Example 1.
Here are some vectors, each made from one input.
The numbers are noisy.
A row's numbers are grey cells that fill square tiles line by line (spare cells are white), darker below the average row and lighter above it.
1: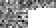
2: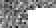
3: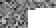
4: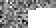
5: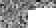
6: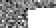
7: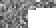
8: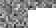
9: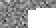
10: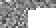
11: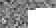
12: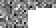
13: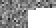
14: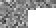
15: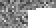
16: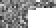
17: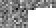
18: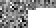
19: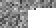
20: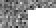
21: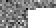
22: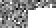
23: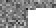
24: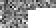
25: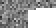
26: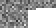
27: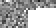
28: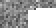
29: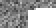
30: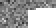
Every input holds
three true/false values.
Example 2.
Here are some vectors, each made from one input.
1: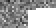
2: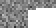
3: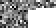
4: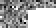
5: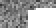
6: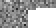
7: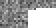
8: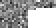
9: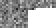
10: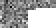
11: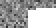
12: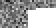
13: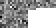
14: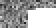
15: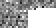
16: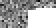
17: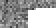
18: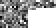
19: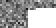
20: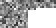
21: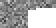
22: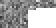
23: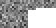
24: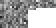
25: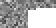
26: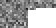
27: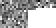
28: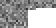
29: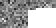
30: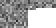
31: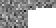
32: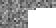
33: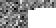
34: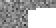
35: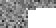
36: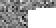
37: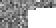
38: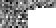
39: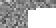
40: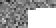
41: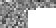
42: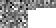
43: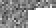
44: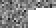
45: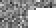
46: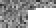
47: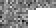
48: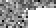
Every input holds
three true/false values.
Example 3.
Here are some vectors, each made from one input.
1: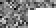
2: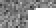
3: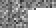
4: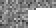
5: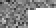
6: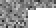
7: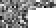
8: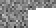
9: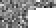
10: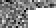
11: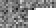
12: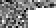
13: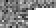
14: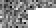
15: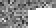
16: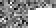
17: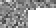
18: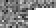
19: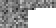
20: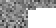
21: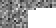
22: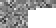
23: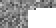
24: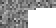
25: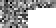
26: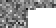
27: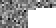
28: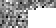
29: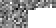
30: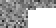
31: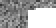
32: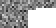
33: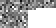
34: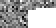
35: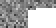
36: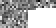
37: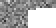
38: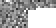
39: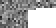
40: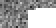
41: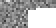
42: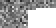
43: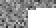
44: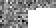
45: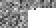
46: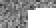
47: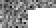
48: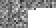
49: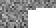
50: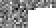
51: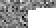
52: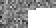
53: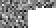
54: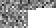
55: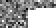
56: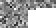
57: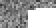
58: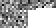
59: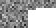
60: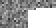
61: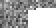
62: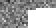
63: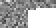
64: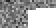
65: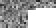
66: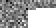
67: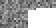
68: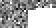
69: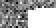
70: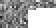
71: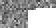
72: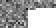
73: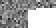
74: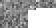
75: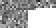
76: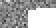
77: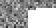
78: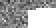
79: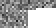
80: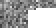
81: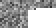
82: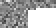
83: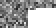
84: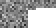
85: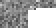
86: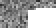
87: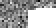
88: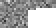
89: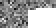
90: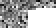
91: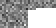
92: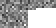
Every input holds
three true/false values.
